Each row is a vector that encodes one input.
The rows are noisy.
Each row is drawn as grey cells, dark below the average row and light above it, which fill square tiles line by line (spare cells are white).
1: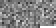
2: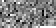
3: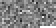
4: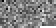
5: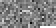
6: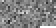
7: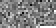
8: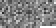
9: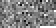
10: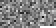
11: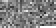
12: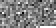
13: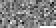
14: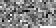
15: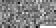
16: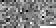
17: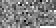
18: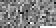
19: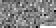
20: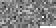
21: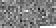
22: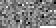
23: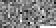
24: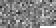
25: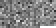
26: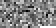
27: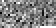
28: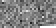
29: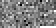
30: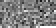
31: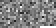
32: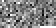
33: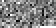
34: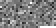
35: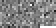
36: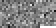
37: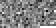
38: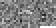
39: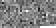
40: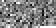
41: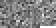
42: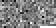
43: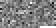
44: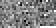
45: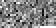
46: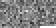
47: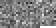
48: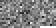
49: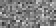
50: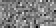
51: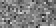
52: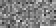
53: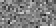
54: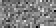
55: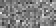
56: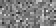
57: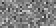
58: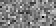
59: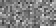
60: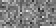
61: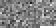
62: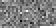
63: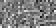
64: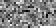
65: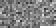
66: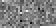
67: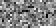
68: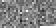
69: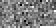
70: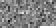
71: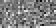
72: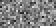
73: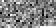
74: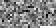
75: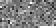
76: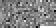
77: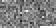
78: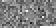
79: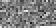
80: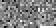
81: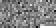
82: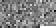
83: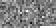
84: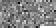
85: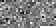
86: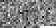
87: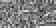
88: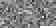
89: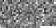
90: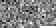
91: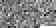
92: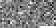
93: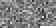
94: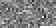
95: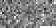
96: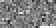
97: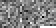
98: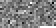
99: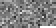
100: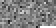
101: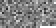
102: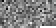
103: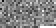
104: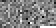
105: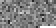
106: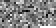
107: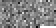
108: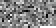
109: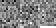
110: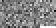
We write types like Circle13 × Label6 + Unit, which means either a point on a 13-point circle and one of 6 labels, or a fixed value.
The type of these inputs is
Bool × List2(Line5).
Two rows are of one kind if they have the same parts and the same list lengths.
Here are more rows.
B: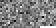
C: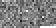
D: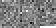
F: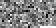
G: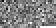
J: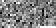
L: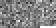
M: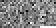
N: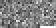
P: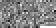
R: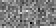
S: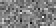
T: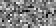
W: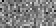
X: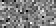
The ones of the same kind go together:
B, C, D, G, L, N, R
F, J, T
M, P, S, W, X

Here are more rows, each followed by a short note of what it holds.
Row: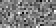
a true/false value, together with a list of one item
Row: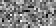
a true/false value, together with the empty list
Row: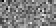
a true/false value, together with a list of one item
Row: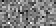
a true/false value, together with a list of two items
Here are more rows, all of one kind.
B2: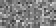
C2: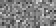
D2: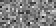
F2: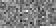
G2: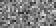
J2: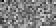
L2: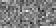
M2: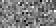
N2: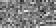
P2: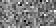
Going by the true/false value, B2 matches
C2, D2, G2 and J2.
